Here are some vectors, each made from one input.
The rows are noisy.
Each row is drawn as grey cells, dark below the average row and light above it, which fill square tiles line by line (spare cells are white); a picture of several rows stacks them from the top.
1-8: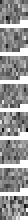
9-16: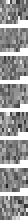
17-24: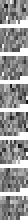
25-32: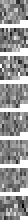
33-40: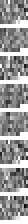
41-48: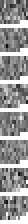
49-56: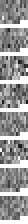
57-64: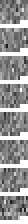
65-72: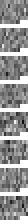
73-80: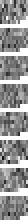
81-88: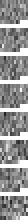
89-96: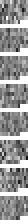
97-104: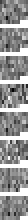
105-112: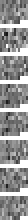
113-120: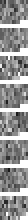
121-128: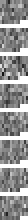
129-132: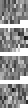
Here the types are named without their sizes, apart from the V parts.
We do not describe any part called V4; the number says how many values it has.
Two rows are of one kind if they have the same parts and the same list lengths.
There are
4 kinds of row.
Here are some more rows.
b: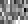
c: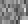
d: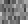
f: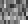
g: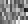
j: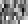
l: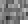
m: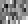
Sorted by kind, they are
b, g
c, d, l
f
j, m

